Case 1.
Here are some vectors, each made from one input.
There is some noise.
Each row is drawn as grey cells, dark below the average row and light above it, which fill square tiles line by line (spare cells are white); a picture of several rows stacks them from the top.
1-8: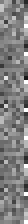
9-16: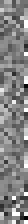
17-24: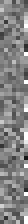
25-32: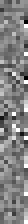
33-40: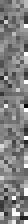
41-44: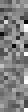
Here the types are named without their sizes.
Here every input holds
a list of points on a line.
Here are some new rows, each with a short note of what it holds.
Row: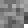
a list of two items
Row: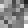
a list of one item
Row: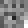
a list of one item
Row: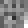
a list of one item
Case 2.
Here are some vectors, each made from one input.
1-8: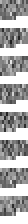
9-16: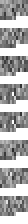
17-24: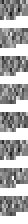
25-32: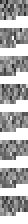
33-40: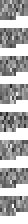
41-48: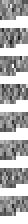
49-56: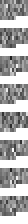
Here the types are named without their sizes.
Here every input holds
either a point on a line, or three true/false values.
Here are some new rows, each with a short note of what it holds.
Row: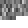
three true/false values
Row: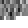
a point on a line
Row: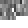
three true/false values
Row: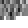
a point on a line
